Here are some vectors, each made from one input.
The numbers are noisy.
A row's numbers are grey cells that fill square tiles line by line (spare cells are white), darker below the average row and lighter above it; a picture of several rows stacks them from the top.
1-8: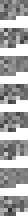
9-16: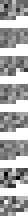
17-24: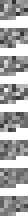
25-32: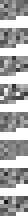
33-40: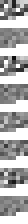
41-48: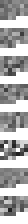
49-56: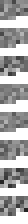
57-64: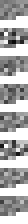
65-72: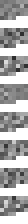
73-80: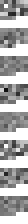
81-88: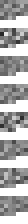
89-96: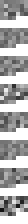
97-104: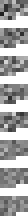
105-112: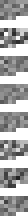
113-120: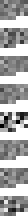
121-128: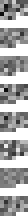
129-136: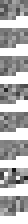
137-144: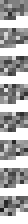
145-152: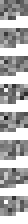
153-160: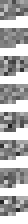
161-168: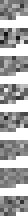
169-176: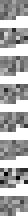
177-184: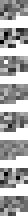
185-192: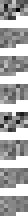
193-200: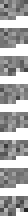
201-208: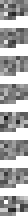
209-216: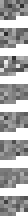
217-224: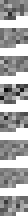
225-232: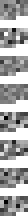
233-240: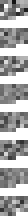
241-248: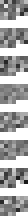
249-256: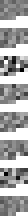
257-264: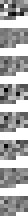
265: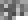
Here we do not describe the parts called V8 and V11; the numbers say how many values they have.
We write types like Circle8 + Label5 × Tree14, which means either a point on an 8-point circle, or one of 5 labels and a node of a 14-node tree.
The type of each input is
Bool × (Line6 + V11) + V8.
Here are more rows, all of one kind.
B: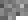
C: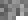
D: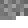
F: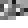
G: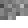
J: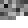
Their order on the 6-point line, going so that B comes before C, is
G, B, J, C, D, F.
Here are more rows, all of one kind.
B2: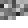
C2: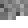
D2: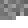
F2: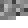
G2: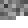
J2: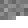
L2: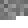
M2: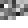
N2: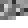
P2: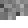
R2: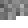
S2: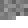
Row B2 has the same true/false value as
C2, M2, P2 and R2.
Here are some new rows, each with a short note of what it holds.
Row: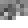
a value of V8
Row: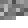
a true/false value and a value of V11
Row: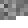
a true/false value and a value of V11
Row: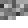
a point on a 6-point line and a true/false value
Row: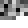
a point on a 6-point line and a true/false value
